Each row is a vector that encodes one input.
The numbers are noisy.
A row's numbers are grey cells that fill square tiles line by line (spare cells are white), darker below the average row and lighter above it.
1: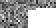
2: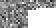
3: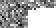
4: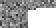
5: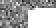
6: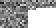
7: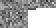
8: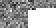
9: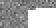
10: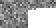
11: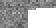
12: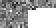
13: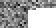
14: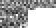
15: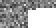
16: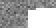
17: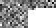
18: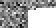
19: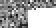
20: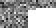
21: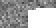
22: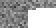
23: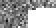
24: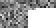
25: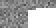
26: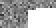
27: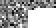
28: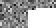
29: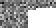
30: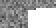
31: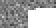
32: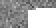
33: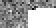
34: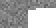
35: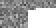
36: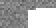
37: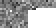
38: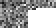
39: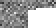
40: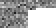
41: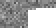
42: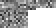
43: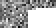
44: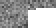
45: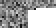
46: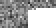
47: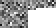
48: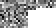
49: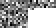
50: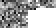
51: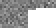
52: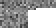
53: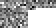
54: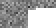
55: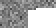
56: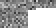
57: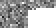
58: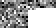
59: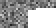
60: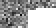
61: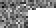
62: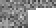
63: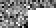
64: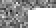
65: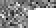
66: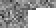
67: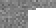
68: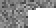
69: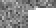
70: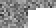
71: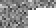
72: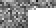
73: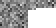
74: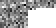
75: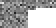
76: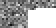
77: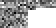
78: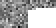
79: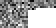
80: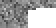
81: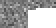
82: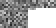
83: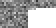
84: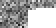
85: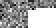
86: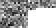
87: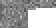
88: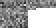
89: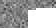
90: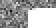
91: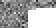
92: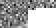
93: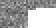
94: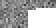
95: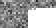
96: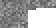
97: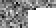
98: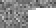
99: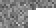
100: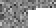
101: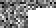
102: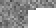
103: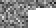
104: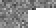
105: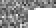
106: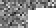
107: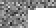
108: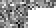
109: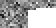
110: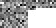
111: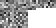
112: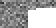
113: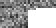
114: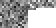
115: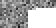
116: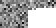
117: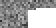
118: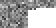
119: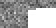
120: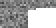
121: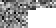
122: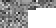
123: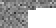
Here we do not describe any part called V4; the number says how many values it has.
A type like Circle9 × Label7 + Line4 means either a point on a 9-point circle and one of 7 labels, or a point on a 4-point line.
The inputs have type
List3(Line6) × V4.
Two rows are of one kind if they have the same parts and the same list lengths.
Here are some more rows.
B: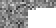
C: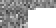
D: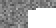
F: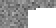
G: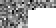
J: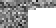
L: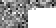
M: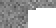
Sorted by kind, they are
B, M
C, G
D, F, L
J

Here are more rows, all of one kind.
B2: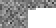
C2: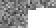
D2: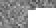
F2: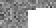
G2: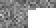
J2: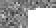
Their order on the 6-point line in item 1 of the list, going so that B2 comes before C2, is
B2, G2, C2, D2, J2, F2.
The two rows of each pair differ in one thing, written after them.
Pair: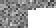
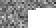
the place on the 6-point line in item 1 of the list
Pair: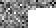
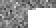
the value of V4
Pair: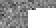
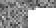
the value of V4
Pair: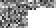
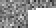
the place on the 6-point line in item 1 of the list
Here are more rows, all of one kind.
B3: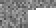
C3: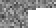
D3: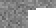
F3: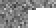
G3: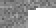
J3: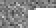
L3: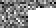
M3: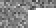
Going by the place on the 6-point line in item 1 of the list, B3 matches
C3 and J3.
